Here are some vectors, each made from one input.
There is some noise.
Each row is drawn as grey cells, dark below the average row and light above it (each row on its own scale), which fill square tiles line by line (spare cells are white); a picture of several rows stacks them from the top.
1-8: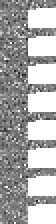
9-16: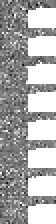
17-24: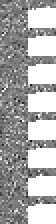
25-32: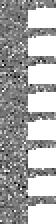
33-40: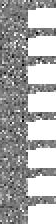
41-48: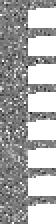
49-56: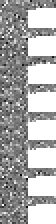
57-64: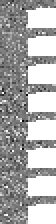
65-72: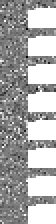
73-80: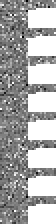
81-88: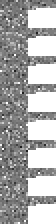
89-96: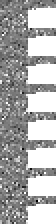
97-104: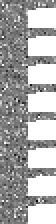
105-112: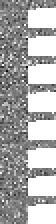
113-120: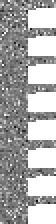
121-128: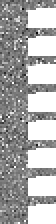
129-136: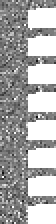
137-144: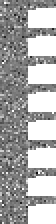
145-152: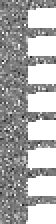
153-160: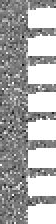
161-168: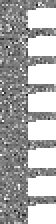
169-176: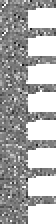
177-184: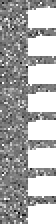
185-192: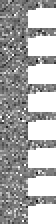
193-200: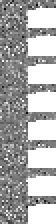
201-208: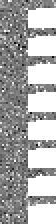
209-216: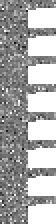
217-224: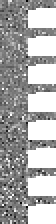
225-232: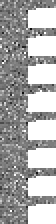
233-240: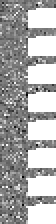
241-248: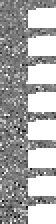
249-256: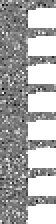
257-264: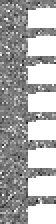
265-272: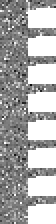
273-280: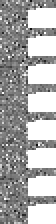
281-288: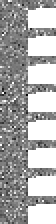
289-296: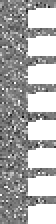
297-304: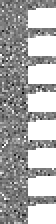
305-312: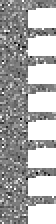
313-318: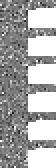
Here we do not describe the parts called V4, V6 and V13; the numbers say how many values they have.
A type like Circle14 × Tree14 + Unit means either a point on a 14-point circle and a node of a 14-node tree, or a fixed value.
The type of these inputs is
(Bool × Line5 + V4) × V6 × V13 + Line10.
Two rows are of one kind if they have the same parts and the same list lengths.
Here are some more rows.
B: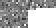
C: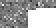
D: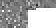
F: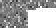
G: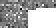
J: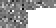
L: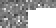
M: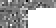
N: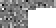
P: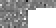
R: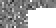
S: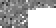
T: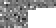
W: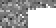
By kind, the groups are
B, T
C, D, G, L, P, S, W
F, J, M, N, R

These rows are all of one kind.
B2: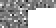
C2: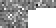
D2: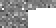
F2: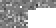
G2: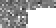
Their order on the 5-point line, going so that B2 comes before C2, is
D2, B2, C2, F2, G2.
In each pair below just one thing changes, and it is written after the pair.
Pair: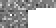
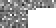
the value of V13
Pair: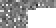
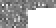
the value of V13
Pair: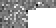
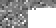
the value of V6
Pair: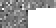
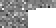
the value of V13
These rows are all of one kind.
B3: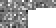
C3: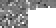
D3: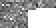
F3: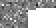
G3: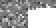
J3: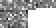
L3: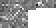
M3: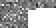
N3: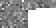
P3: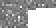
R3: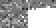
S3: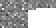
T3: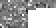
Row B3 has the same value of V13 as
C3, N3 and P3.
